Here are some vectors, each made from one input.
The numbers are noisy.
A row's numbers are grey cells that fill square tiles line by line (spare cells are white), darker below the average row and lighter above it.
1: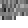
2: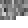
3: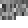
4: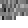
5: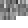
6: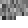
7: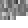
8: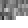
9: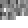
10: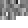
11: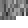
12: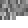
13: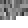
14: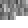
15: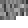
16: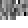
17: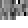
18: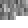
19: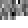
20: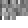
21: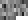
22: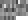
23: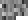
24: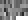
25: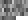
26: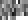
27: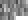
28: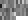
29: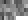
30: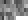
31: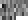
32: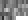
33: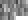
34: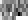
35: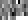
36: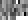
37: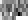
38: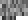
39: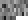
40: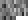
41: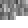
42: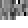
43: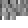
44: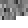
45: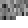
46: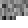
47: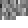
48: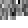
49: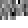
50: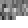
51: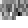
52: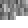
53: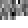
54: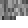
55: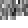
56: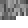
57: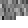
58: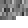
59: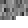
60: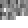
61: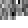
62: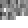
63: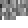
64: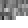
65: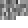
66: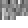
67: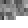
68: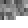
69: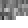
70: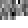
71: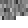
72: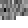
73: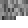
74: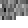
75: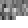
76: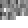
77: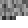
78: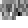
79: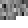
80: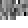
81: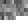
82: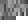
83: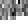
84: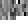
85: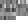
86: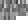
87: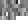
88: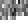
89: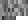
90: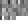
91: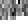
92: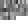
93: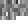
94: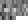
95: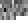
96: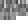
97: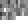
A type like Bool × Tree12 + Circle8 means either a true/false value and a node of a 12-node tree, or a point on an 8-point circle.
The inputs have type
Line3 × Line3 + List3(Line5).
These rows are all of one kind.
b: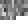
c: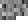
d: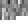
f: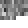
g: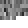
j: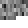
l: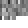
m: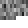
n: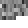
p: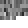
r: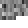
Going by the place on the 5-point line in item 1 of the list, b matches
f, g and p.
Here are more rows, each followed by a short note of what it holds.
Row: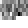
the empty list
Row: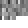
a list of two items
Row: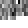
a point on each of two 3-point lines
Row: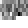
the empty list
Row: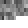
a list of one item
